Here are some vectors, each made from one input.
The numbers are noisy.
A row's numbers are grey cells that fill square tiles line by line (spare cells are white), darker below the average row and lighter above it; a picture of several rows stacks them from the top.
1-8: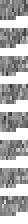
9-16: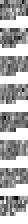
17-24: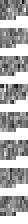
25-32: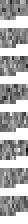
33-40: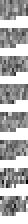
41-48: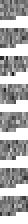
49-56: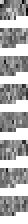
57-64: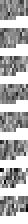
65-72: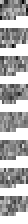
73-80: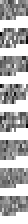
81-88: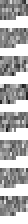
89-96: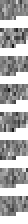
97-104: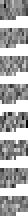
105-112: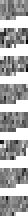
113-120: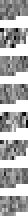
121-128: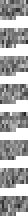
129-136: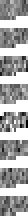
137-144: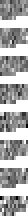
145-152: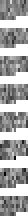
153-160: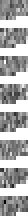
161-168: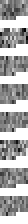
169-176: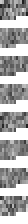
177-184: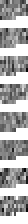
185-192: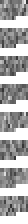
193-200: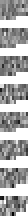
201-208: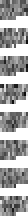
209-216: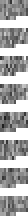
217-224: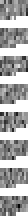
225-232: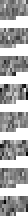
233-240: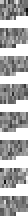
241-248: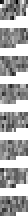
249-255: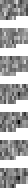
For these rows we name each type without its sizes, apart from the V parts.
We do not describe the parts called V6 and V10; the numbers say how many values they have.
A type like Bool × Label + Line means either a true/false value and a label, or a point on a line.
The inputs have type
(Bool × Bool × Bool + V6) × (Label + Tree) × V10.
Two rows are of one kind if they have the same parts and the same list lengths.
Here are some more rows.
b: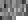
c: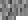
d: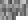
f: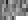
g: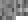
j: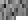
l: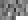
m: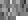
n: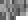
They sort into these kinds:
b, f
c
d, j
g, l, m, n

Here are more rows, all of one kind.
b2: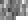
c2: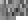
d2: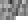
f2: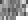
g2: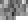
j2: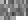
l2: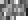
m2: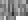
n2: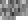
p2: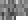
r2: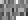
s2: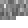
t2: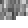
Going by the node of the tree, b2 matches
d2 and n2.
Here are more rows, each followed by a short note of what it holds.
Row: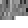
a label, three true/false values and a value of V10
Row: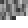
a label, three true/false values and a value of V10
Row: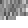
a node of a tree, a value of V6 and a value of V10
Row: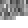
a node of a tree, a value of V6 and a value of V10
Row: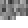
a node of a tree, three true/false values and a value of V10
